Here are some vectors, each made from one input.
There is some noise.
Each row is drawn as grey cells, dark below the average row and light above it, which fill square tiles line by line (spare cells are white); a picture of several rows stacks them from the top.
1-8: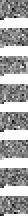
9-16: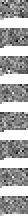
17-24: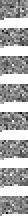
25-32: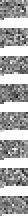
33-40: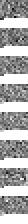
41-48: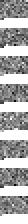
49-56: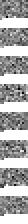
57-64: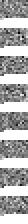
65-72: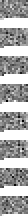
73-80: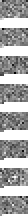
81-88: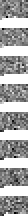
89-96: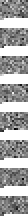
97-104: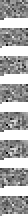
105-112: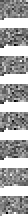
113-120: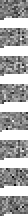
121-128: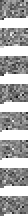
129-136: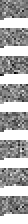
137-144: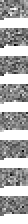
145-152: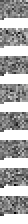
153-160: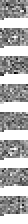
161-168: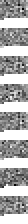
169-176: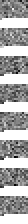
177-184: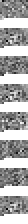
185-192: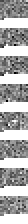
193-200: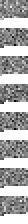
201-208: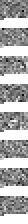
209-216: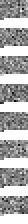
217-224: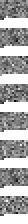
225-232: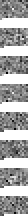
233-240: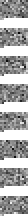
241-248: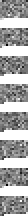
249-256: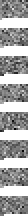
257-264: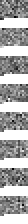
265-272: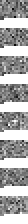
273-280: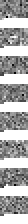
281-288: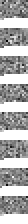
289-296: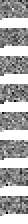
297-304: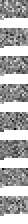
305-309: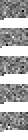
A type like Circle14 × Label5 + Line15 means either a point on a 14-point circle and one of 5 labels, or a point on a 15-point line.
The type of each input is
Circle11 + Circle17 + Line10.
